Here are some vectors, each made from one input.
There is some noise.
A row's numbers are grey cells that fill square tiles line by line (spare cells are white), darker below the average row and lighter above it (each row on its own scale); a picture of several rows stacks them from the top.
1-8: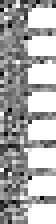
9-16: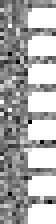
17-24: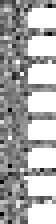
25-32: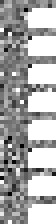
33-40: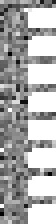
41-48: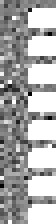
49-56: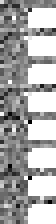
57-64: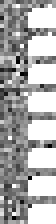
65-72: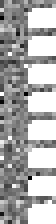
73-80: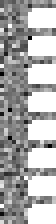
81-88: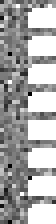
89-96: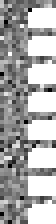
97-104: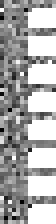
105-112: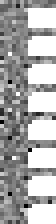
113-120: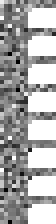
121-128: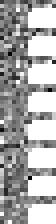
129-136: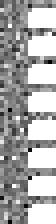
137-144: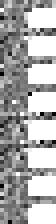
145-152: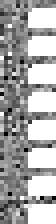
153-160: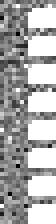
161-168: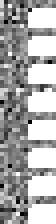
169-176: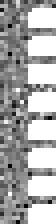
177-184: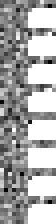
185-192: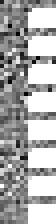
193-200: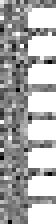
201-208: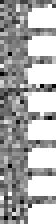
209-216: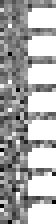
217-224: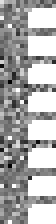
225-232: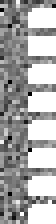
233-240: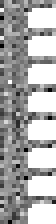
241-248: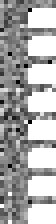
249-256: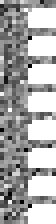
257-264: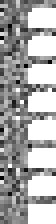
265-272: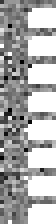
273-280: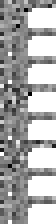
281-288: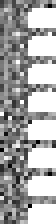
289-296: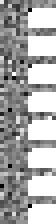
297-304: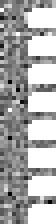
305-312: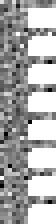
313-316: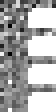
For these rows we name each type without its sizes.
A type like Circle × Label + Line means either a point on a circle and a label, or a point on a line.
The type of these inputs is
Bool × Bool × Bool × Bool + (Label + Line) × Line.
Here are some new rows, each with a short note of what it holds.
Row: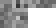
a label and a point on a line
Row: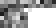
a label and a point on a line
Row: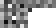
a label and a point on a line
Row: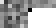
a point on each of two lines
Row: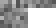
a label and a point on a line
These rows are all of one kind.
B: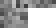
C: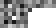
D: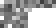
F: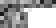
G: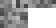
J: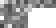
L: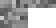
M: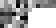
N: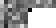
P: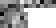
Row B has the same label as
C and G.
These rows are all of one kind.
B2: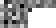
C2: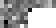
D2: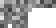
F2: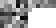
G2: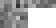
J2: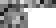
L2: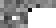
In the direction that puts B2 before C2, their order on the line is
B2, C2, L2, D2, F2, G2, J2.
